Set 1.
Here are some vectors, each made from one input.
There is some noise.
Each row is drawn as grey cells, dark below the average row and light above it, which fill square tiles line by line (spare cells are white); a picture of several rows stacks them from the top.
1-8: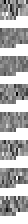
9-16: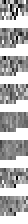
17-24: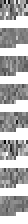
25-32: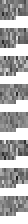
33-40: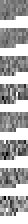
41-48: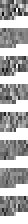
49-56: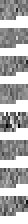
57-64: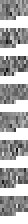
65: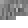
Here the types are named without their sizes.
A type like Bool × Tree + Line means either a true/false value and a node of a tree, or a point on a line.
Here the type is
Bool × (Tree + Unit).
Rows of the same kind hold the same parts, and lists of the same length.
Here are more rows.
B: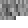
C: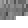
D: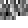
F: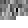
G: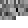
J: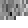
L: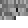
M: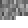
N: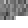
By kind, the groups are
B, D, G, J, L
C, F, M, N

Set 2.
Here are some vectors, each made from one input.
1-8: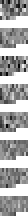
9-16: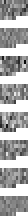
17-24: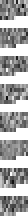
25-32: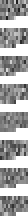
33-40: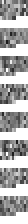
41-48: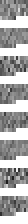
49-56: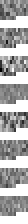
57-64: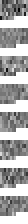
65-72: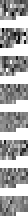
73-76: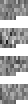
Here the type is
Line5 + Line8.
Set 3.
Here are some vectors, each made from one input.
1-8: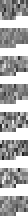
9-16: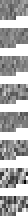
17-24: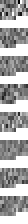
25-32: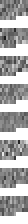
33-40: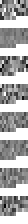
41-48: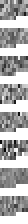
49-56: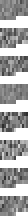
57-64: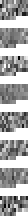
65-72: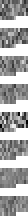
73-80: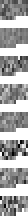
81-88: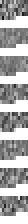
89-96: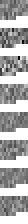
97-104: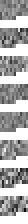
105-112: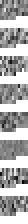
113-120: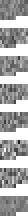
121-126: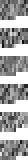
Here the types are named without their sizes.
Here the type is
(Circle + Unit) × Label.
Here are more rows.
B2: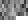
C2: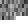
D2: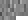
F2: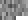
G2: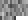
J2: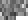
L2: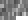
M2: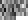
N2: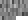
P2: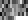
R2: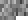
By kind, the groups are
B2, C2, F2, G2, R2
D2, J2, L2, M2, N2, P2

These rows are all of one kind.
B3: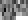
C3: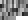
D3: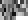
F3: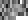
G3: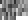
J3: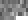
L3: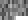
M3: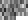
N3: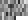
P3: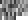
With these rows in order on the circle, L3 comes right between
C3 and J3.
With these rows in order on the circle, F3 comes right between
B3 and C3.
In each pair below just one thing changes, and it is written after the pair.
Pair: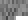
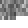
the place on the circle
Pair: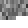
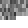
the label
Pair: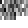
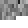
the label
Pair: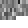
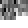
the place on the circle
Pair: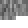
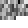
the label
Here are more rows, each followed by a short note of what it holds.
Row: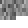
a point on a circle and a label
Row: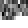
a point on a circle and a label
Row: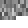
a label
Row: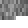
a label
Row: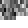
a point on a circle and a label
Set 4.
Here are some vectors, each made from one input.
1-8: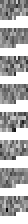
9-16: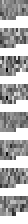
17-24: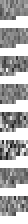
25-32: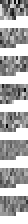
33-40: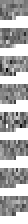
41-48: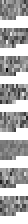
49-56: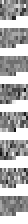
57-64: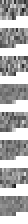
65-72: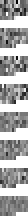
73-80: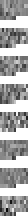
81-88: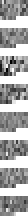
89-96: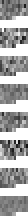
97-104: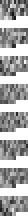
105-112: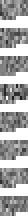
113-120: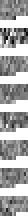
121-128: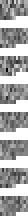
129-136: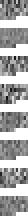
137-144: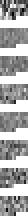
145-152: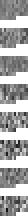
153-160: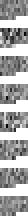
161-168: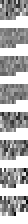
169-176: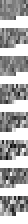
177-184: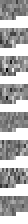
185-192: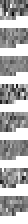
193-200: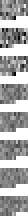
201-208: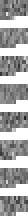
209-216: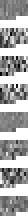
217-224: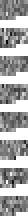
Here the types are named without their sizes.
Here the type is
Bool × Line.
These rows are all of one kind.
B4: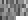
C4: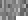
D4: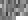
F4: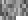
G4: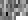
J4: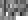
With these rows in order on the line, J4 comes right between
B4 and C4.
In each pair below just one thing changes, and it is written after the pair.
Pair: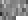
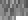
the true/false value
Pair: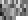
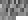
the true/false value
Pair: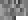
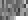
the place on the line
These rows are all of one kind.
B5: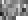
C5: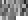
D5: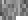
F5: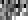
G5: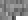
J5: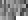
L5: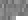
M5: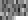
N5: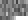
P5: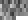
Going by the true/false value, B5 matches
G5 and P5.
